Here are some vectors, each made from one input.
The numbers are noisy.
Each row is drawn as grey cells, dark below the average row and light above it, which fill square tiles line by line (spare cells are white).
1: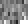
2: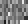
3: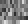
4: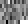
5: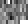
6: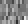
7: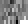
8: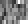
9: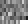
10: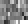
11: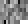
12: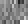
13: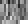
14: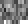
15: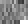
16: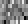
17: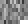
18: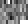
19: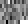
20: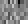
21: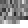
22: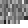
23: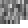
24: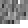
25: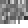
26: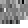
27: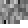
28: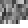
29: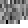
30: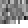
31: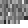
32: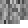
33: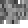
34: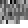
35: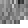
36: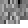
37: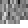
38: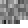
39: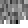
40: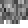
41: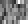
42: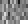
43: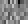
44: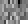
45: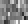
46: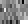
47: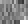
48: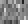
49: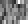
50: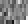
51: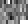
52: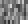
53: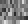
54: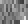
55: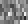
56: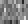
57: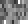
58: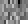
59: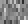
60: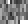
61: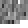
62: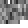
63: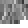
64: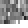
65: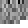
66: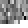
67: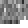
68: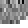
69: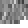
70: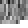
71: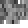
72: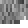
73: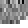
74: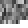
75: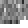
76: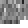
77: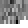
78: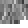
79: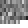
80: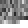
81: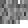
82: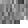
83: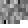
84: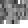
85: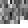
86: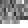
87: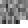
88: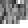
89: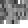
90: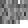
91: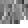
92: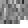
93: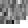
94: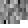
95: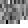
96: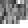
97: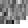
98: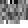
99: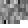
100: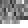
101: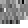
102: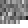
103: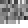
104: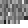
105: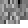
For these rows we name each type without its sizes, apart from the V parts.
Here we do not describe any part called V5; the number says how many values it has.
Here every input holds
a node of a tree, together with either a point on a line, or a value of V5.
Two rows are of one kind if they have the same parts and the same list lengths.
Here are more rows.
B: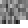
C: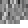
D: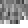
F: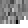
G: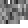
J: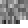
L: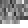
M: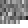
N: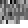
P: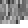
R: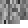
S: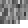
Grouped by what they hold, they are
B, C, D, F, J, P, R
G, L, M, N, S

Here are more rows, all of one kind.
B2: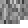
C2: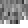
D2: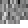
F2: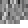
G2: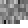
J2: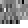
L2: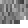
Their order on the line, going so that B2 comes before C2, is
D2, F2, B2, G2, C2, L2, J2.
